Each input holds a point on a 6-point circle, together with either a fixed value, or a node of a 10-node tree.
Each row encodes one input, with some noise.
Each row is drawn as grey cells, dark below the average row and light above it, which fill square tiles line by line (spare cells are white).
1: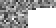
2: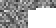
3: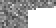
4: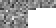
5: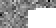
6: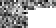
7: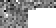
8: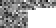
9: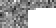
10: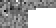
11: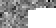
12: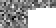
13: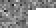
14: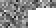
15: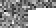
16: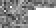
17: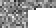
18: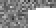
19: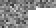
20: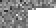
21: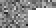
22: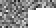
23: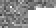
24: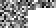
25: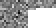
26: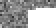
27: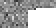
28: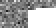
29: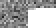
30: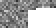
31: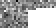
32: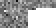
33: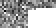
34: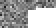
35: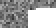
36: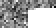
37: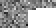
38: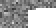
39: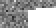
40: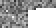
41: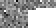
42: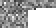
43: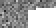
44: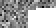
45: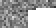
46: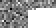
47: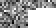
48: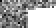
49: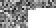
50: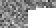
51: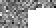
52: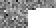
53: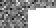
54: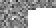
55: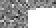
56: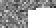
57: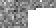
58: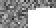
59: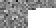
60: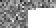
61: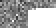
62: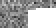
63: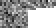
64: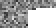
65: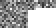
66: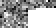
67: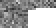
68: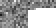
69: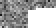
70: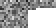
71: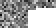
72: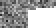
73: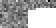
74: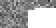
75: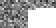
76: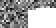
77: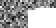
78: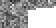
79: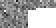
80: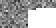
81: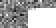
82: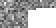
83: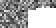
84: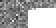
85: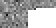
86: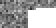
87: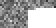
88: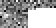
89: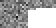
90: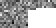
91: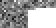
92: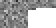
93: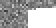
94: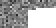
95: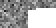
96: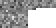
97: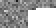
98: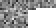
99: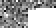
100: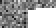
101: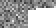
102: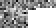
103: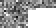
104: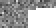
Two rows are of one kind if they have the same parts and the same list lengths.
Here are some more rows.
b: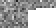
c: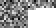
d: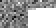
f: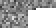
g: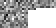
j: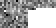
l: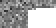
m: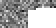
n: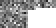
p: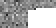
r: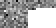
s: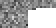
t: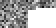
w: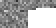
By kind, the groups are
b, f, g, j, m, p, r, s, w
c, d, l, n, t

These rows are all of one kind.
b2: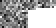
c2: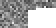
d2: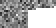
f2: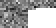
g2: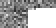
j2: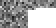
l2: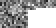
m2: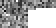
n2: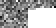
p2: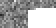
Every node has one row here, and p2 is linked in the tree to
n2.
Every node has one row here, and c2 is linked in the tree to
g2.
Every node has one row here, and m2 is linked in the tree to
d2, j2 and l2.
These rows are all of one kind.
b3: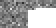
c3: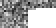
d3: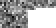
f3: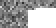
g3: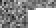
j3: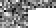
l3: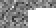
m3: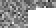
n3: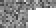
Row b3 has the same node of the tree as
f3, l3 and n3.
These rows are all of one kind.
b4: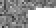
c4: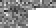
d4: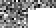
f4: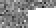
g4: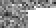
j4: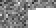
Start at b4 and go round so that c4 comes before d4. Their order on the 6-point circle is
b4, f4, c4, g4, d4, j4.
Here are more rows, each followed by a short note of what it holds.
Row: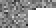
a point on a 6-point circle
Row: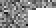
a point on a 6-point circle
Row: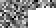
a point on a 6-point circle
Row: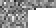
a point on a 6-point circle
